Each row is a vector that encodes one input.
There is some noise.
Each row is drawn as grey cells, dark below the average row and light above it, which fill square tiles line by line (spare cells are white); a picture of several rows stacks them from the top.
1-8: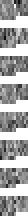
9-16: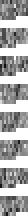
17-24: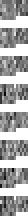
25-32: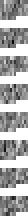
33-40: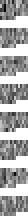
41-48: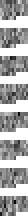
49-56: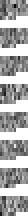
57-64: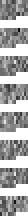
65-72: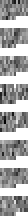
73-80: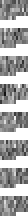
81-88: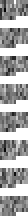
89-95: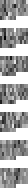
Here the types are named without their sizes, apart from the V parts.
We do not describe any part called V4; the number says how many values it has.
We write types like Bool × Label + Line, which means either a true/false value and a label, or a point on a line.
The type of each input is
(Bool × Circle + Line) × List(V4).
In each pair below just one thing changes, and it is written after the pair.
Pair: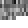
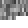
the value of V4 in item 2 of the list
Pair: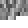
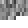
the value of V4 in item 2 of the list
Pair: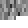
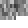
the true/false value
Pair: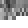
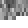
the value of V4 in item 2 of the list
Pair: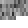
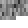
the value of V4 in item 2 of the list
